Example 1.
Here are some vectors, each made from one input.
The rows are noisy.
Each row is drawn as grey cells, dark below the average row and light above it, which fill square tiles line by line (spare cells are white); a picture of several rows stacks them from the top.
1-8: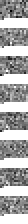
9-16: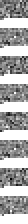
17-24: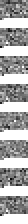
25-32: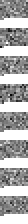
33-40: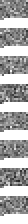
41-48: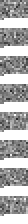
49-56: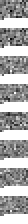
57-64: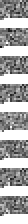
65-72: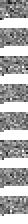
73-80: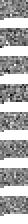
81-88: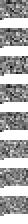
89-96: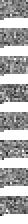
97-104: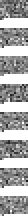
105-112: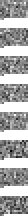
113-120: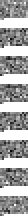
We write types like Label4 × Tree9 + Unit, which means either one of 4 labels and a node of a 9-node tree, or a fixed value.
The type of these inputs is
Line9 + Line10.
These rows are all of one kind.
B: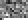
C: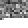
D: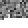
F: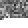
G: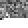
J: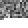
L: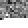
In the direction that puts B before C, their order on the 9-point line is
D, J, F, G, L, B, C.
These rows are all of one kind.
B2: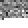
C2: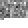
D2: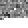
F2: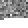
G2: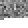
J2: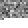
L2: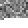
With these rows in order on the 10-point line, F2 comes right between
C2 and L2.
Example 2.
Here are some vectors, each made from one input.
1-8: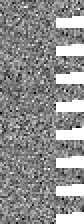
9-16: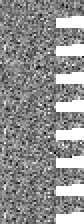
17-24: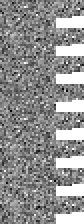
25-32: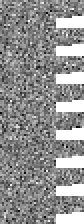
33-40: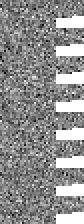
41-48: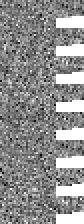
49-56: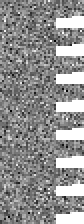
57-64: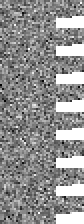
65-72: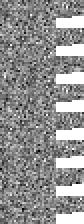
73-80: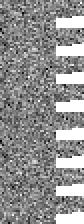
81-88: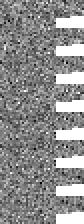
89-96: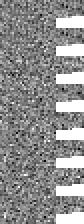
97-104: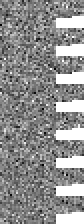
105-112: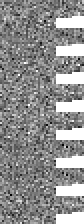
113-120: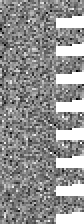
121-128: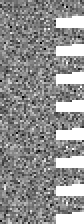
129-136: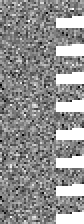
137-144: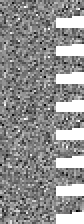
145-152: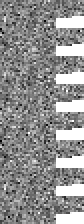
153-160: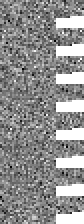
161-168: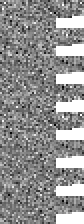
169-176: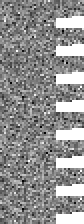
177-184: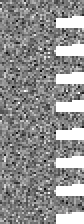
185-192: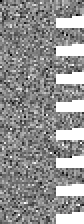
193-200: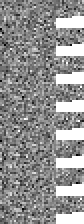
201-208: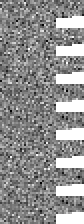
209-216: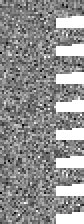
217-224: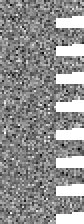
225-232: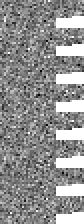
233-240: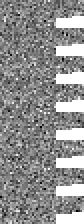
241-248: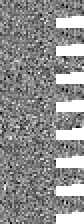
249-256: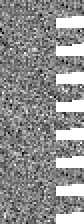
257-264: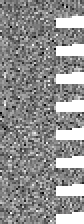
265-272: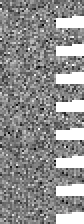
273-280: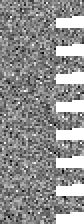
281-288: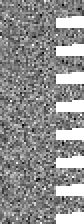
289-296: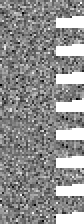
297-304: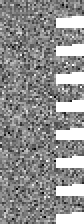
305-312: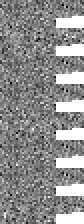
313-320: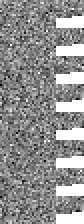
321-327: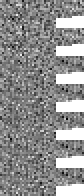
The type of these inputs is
Circle13 + Label11.
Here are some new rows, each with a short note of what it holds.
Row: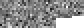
one of 11 labels
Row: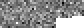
a point on a 13-point circle
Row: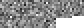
one of 11 labels
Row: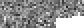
a point on a 13-point circle
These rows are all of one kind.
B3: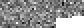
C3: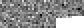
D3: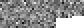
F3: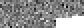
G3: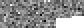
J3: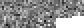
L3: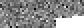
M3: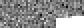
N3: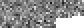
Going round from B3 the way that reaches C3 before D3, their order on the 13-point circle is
B3, N3, J3, G3, C3, M3, F3, L3, D3.
